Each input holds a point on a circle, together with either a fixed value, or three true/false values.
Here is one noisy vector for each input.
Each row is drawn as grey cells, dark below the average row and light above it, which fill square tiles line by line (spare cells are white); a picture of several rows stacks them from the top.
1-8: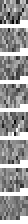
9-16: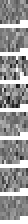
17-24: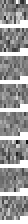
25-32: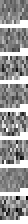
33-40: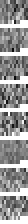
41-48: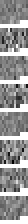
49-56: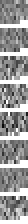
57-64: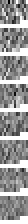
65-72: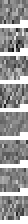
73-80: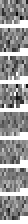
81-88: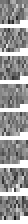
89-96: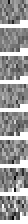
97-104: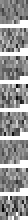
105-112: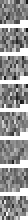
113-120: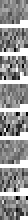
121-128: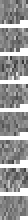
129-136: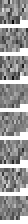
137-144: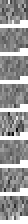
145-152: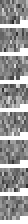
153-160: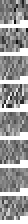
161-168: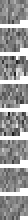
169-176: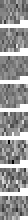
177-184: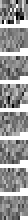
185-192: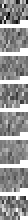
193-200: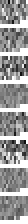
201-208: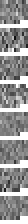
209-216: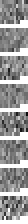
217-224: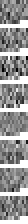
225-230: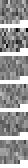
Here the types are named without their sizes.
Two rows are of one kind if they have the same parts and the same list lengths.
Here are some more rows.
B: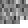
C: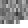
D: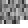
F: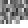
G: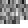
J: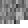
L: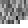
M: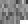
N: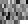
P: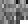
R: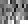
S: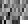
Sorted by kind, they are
B, C, F, R
D, G, J, L, M, N, P, S

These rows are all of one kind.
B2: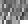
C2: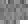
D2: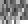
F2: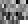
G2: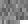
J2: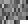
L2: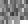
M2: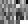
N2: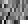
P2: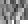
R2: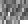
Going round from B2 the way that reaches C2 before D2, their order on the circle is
B2, G2, C2, D2, F2, P2, L2, N2, R2, J2, M2.
